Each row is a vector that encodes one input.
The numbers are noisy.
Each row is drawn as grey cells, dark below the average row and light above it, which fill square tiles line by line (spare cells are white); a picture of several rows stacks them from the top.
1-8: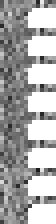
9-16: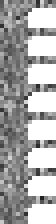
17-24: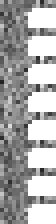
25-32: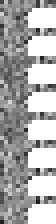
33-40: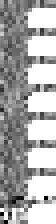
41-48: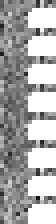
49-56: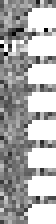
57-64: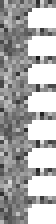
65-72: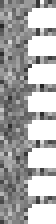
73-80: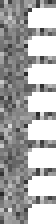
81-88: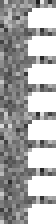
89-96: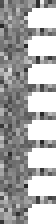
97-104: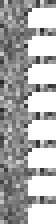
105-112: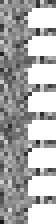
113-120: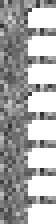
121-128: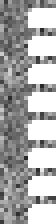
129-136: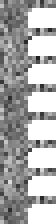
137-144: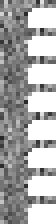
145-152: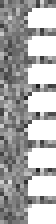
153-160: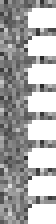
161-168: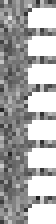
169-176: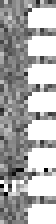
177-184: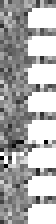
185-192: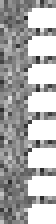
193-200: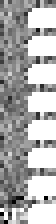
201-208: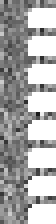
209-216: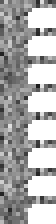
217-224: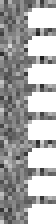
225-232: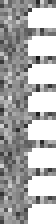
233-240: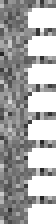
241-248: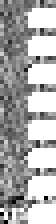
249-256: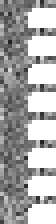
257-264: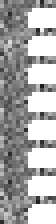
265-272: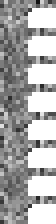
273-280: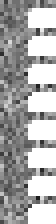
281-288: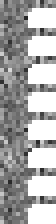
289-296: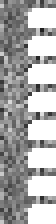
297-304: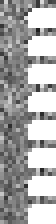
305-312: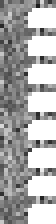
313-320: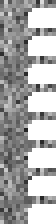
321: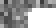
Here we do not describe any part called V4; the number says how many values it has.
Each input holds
a list of up to two items, each a true/false value and a value of V4.
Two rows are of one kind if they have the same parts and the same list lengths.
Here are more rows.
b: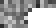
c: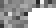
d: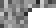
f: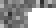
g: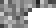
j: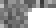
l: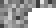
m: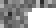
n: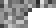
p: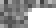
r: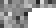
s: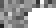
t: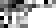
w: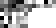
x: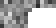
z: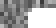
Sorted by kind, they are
b, c, d, g, l, n, r, s, x
f, j, m, p, z
t, w

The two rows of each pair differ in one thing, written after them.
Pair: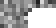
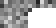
the value of V4 in item 1 of the list
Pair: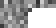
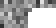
the true/false value in item 1 of the list
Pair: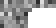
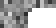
the value of V4 in item 2 of the list
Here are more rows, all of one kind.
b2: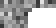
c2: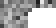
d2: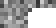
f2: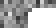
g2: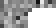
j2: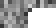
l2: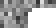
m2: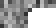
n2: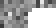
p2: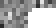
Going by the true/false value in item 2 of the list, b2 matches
c2, d2 and p2.
